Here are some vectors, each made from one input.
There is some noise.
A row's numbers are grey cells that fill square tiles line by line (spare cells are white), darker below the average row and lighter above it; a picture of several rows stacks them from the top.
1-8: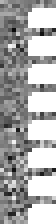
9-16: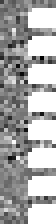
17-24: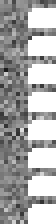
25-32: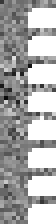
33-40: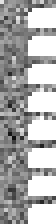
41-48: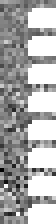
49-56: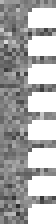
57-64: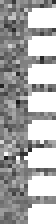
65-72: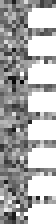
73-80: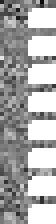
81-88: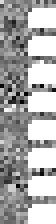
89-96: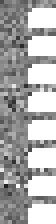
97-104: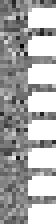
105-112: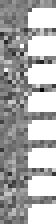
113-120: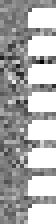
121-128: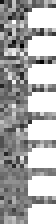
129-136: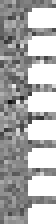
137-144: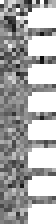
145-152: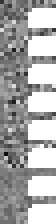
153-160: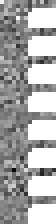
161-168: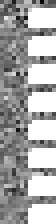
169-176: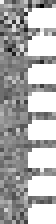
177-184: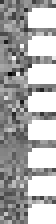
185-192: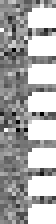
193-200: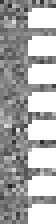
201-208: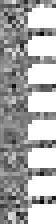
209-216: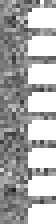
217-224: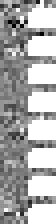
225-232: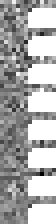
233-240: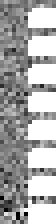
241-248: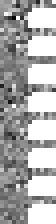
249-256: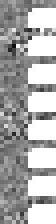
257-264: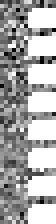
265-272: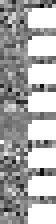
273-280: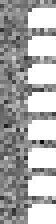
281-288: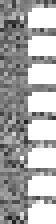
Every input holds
a node of a 9-node tree, together with either a node of each of two 8-node trees, or a node of an 11-node tree and a true/false value.
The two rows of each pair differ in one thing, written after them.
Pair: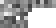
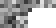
the true/false value
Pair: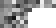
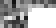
the true/false value
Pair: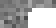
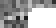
the node of one of the two trees
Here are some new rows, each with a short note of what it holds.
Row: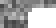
a node of a 9-node tree, a node of an 11-node tree and a true/false value
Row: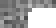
a node of a 9-node tree, a node of an 11-node tree and a true/false value
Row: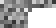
a node of each of two 8-node trees and a node of a 9-node tree
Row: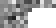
a node of each of two 8-node trees and a node of a 9-node tree
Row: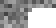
a node of each of two 8-node trees and a node of a 9-node tree
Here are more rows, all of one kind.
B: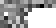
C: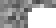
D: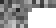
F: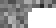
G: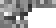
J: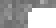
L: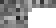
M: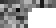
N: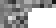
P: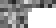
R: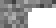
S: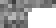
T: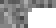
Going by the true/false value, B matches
F, L and M.
